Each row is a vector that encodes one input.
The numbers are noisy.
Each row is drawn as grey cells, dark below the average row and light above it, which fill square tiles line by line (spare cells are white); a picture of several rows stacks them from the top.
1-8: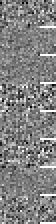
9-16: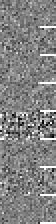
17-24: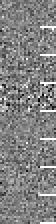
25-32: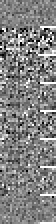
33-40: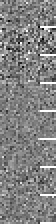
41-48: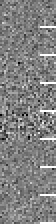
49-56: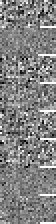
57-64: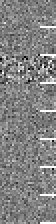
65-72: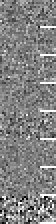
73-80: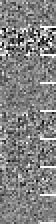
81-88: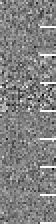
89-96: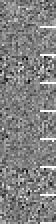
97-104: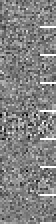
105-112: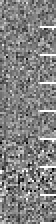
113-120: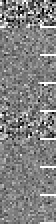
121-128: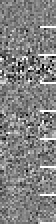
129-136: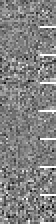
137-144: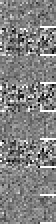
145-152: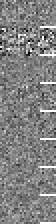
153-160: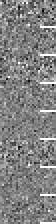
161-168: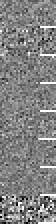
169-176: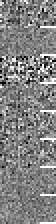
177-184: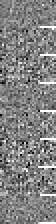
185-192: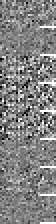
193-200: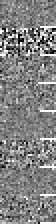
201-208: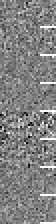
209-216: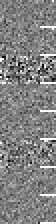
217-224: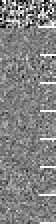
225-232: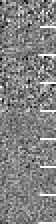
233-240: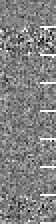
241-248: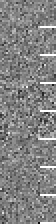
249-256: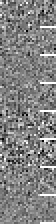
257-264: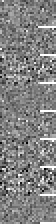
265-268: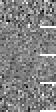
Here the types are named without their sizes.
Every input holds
a point on a line, together with either a label, or a point on a line.
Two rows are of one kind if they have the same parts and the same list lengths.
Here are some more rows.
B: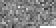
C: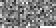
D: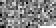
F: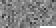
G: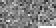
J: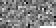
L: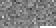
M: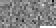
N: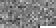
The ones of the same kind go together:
B, D, F, G, J, M
C, L, N

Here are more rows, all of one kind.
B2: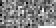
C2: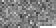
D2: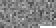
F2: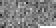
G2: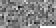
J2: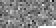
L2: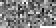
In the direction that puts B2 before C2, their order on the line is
G2, D2, B2, F2, L2, J2, C2.
